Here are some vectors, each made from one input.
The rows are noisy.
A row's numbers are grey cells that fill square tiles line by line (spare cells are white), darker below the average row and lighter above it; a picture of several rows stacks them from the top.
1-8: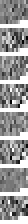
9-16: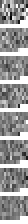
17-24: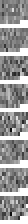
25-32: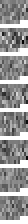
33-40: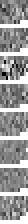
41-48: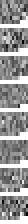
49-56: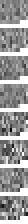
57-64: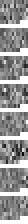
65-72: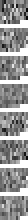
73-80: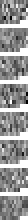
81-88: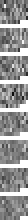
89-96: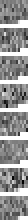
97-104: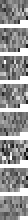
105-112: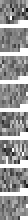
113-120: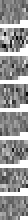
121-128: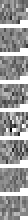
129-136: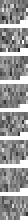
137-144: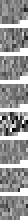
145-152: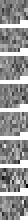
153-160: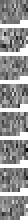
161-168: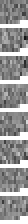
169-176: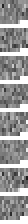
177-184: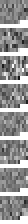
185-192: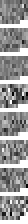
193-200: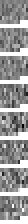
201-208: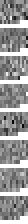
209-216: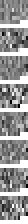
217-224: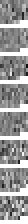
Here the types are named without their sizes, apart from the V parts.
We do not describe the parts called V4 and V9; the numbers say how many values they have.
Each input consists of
a label, together with either a true/false value and a value of V4, or a value of V9.
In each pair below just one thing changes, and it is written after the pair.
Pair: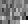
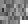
the true/false value
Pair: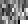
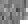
the label
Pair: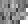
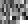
the value of V4
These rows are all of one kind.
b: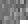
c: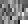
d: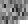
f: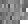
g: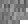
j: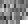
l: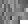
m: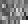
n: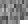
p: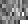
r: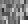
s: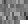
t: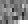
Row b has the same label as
d, f, g and r.
